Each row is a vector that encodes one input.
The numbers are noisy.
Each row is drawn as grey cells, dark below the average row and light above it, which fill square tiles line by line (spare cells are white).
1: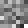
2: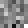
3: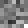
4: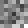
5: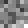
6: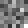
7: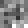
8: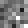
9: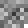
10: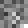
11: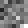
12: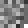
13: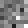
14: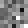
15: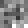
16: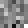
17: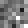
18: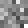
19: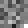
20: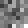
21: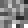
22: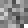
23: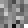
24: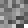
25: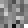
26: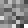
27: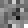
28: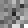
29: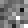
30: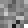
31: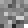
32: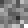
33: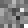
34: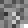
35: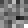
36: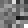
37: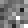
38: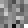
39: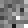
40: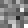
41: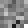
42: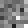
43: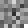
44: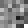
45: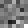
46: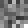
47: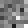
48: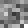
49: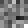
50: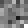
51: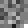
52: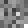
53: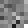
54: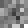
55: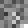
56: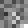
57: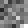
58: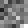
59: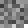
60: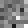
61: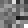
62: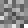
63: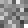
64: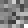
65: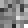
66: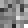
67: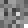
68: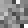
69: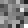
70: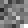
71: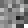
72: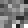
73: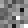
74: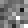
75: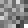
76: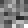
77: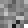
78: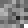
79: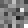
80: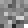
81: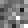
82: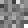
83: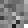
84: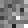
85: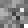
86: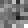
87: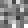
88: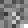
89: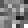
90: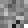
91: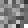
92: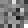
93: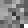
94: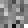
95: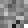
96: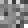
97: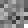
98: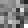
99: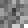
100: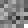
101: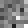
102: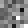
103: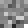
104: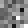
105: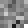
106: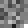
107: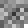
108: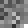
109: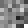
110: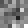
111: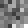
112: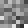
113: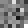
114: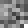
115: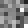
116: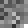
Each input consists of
a node of a 12-node tree, together with either a fixed value, or three true/false values.
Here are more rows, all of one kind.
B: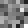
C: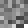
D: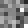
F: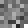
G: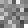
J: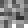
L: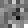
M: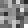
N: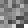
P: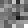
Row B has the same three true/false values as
D and M.
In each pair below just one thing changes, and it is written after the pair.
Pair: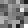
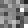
the node of the tree
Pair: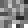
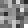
one of the three true/false values
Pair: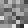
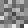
one of the three true/false values
